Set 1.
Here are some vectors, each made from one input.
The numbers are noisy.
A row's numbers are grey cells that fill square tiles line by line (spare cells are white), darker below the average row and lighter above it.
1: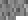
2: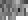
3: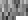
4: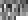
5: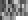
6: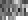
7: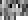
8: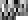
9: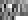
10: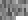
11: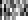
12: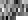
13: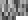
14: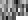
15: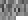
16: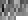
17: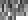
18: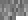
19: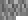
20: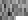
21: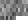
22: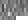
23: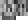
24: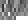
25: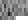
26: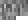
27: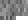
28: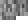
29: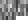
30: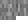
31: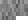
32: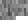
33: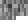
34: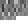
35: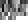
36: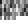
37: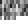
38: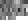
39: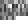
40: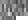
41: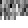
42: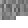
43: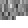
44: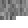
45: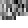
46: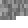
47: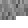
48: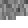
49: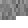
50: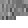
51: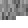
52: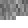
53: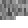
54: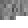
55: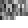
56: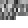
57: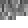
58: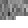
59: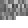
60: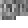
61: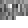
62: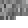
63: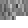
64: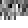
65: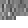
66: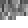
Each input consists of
either a fixed value, or three true/false values.
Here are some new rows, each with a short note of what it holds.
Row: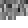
three true/false values
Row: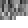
three true/false values
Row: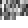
a fixed value
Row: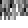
a fixed value
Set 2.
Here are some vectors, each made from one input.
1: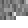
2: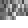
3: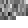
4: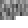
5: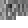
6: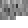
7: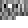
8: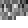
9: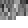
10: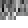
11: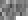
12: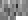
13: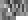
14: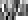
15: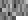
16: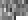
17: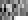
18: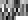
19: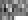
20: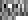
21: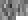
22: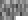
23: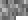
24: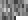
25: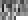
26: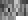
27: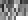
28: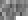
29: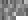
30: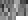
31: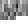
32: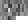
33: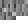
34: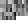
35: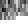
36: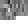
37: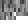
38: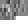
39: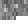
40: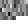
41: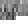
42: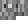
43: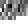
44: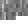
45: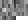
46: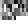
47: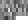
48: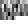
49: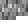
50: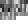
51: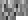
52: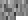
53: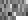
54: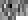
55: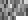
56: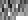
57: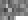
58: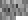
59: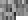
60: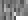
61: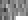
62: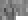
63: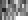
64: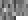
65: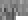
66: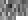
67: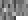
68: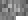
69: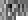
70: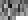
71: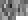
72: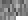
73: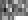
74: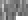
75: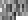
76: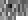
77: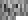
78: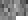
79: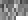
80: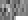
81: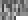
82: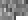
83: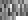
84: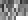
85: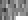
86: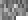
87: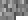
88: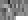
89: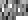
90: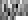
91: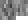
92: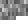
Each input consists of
a point on a 15-point line.
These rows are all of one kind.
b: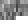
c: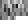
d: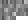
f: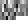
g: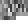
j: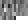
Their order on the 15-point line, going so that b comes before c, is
g, b, c, f, d, j.
